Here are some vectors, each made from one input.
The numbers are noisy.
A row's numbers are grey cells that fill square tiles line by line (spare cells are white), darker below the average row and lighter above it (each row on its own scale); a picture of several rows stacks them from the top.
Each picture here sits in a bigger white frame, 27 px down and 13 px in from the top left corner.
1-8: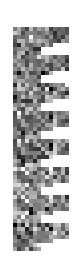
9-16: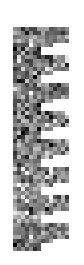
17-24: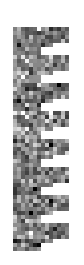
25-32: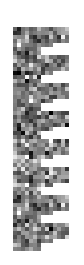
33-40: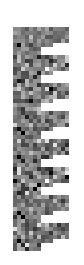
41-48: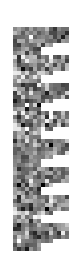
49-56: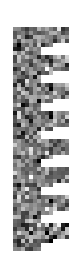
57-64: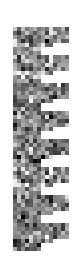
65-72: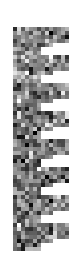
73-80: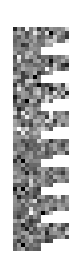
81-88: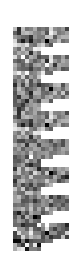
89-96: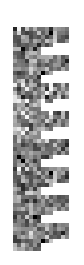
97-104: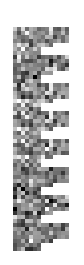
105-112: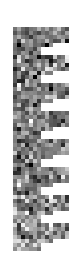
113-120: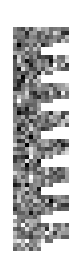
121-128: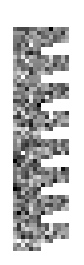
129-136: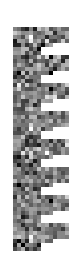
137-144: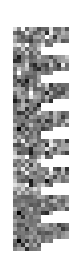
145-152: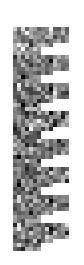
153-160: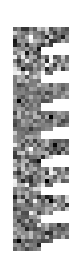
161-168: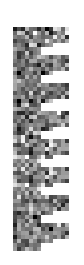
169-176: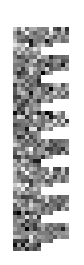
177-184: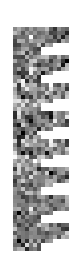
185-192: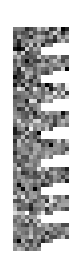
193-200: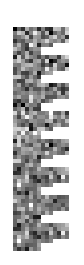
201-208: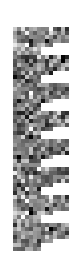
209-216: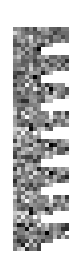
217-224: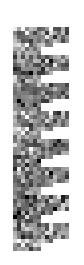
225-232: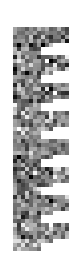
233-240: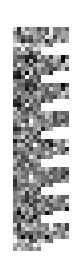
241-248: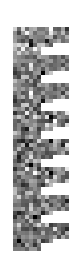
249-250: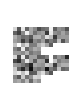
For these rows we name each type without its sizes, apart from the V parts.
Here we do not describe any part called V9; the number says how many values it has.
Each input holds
a list of items, each a true/false value and a value of V9.
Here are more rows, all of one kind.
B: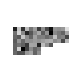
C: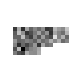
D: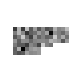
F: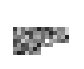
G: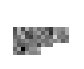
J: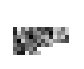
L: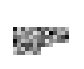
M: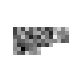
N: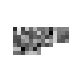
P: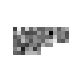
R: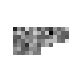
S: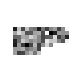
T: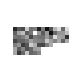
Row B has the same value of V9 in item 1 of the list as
C, D, G and M.
